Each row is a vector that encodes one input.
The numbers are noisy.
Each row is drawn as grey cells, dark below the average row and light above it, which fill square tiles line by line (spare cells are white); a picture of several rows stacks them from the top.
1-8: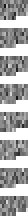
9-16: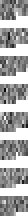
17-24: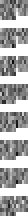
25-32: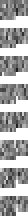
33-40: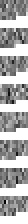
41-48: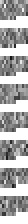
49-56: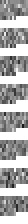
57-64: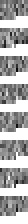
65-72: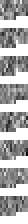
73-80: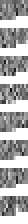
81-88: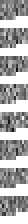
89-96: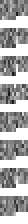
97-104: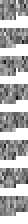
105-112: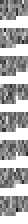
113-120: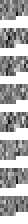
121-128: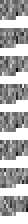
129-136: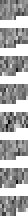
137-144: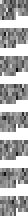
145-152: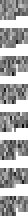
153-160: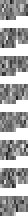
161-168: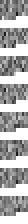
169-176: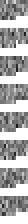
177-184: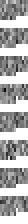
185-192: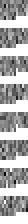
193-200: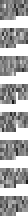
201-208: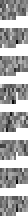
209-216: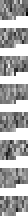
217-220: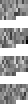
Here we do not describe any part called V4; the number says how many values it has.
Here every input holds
a value of V4, together with either a point on a 5-point circle and a true/false value, or a fixed value.
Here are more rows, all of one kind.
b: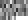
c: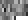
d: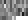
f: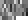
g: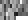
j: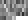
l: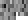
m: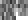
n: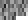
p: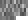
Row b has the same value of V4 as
c, m and p.
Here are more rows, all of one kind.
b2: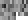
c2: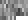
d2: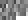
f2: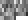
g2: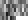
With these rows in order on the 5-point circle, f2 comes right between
b2 and c2.
